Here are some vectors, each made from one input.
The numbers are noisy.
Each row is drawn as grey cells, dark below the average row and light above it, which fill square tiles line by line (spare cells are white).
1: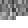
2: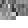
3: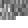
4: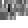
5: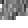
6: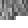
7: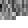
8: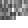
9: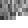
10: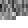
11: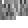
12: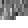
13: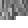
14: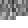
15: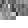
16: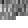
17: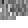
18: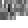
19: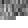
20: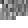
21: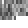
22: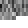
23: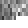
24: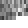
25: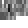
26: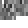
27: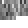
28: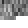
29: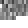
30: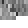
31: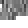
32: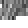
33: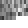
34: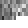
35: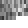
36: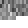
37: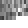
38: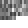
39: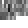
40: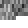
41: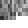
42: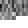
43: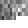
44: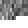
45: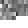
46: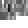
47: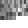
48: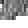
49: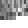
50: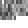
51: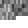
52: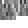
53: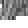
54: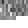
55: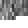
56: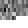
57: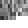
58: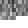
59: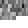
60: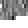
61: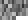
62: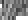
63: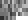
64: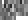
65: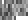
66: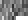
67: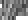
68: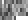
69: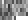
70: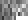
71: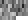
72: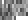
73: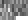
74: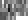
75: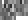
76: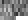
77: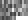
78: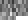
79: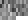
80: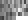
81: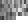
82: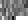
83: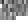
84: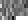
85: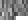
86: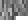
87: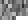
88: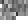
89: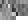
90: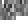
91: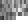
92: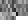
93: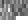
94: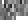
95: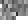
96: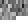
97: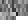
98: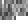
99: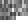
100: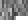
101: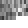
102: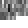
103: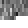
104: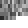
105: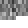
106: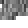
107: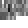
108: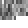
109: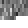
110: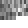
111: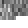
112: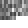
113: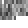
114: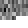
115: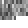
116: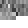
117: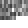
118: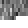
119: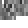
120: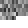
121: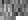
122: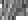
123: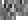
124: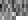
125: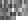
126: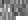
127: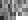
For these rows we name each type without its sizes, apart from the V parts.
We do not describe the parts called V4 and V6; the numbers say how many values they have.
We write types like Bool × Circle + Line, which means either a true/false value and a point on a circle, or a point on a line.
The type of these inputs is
Bool × V4 + Circle × V6.
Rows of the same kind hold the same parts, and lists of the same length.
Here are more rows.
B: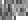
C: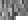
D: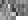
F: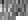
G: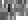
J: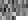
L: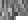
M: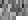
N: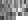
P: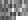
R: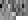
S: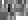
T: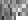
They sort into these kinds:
B, G, N, P, S, T
C, D, F, J, L, M, R

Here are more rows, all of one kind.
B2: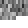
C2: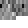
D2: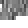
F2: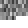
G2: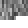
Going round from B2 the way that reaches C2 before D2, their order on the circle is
B2, C2, G2, F2, D2.
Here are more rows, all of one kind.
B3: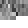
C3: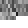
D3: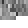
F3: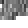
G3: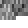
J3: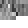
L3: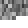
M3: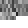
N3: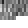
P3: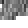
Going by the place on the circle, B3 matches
G3 and J3.
